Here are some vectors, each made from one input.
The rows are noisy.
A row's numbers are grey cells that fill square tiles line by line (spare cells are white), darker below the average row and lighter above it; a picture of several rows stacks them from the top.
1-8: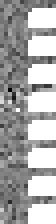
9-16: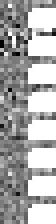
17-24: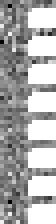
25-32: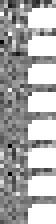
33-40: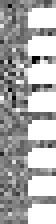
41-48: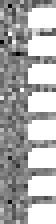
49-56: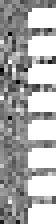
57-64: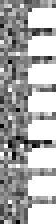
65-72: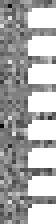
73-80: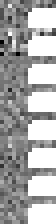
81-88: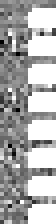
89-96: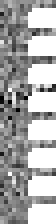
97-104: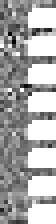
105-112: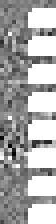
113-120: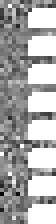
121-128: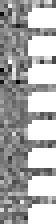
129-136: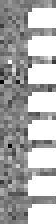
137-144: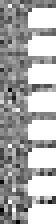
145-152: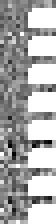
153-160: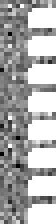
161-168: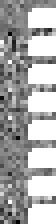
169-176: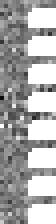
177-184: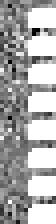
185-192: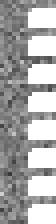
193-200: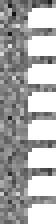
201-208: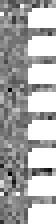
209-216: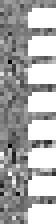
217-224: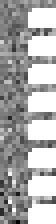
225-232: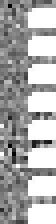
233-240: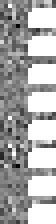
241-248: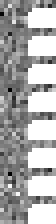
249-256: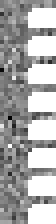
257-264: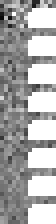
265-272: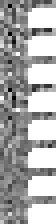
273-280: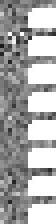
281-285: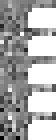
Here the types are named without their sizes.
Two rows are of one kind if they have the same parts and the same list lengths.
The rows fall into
4 kinds.
